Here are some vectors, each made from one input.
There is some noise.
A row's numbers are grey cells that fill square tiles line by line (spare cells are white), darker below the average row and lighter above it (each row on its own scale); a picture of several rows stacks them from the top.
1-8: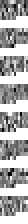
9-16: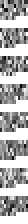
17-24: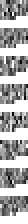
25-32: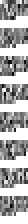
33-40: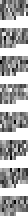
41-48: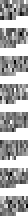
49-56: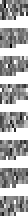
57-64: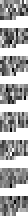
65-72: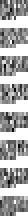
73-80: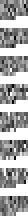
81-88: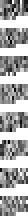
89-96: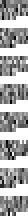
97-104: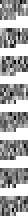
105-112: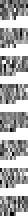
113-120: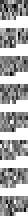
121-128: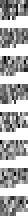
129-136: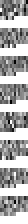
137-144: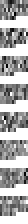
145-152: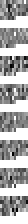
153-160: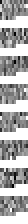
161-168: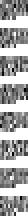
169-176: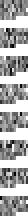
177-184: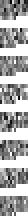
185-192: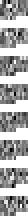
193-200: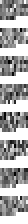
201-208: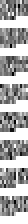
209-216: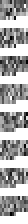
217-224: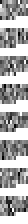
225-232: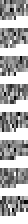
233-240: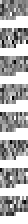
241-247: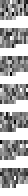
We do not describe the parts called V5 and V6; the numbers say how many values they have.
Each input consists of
either a point on a 10-point circle, a true/false value, a value of V5 and a value of V6, or a fixed value.
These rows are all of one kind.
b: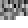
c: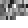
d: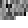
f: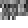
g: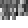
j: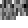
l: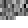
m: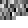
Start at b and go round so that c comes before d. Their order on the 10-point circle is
b, f, m, j, l, c, d, g.
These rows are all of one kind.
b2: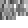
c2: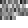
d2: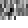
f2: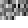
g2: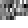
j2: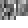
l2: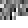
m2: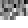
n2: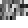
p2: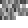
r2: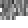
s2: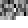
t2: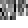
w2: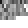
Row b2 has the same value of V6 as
c2, p2 and w2.
